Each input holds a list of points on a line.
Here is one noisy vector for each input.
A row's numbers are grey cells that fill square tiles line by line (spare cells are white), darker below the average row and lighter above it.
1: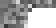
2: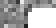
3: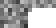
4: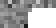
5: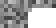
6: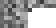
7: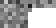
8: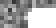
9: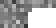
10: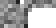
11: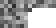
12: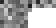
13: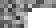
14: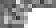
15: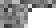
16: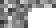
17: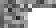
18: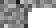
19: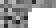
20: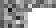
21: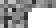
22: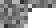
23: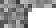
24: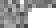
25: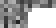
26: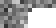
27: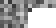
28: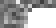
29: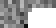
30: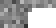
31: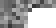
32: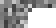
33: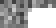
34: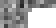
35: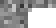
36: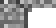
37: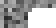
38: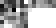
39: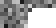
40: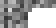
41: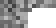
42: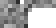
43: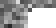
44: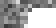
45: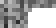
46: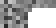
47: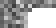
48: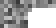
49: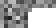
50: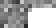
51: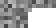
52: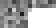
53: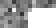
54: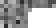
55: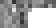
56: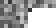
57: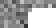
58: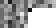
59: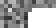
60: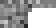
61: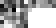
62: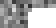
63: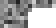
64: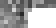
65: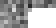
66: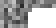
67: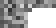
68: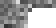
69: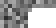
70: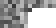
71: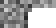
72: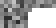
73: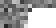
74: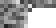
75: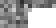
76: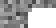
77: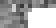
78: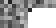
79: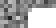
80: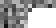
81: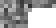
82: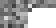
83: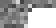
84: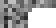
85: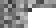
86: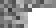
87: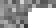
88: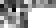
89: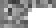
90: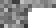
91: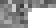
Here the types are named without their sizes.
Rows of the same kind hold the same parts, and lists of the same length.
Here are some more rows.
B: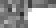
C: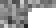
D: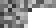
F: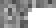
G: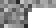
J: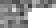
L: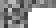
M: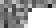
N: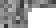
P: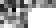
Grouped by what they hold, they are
B, C, F, G, J, L, N
D, M
P

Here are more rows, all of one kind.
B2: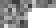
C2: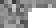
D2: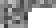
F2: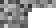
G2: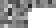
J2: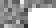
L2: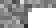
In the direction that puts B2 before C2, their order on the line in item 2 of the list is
G2, B2, F2, C2, D2, L2, J2.
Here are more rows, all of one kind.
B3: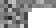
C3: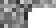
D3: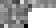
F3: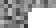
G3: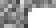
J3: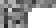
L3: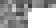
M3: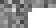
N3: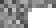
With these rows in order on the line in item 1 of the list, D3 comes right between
G3 and N3.
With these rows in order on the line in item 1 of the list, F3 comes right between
B3 and L3.
